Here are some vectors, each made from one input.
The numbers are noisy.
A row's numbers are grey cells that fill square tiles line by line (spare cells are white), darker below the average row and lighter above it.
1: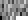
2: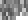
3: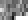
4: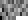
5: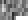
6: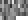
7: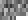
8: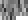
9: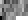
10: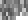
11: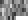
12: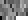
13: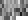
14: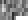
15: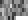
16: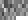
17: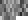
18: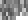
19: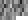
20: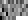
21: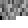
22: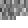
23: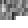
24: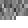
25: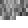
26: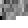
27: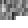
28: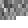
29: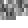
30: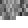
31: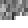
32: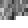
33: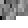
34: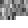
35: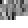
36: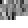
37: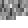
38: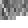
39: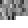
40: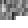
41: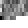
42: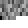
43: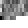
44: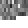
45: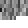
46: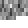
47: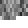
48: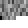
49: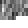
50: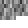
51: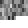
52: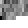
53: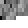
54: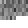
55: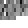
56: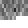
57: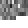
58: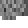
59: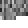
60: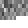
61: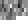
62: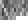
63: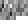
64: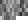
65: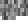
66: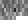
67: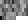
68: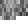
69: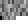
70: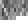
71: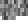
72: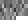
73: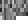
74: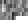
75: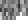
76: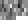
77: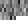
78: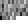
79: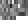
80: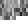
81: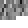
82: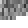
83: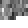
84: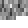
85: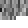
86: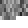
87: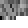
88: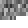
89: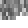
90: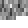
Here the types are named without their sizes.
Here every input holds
a label, together with either a point on a line, or three true/false values.
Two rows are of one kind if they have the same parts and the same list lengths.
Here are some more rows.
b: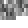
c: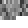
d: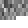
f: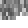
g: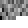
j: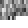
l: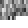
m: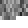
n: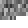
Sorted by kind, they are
b, c, g, j, l, m
d, f, n

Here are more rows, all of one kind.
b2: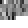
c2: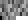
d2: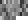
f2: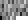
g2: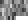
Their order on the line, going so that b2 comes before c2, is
b2, d2, c2, g2, f2.
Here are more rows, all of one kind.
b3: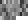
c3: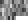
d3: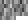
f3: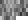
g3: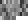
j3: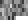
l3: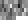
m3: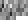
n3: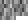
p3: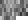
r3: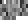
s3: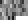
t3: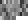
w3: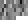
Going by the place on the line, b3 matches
g3, s3, t3 and w3.
